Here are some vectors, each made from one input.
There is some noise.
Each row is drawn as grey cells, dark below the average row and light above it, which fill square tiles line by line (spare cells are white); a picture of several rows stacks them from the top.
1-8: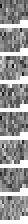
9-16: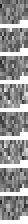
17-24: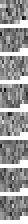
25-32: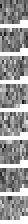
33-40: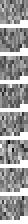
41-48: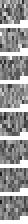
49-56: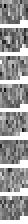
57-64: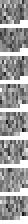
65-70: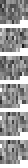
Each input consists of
either a point on a 5-point line, or a point on a 7-point line.
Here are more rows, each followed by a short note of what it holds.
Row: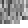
a point on a 5-point line
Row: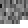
a point on a 7-point line
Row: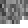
a point on a 7-point line
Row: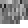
a point on a 7-point line
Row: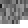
a point on a 7-point line
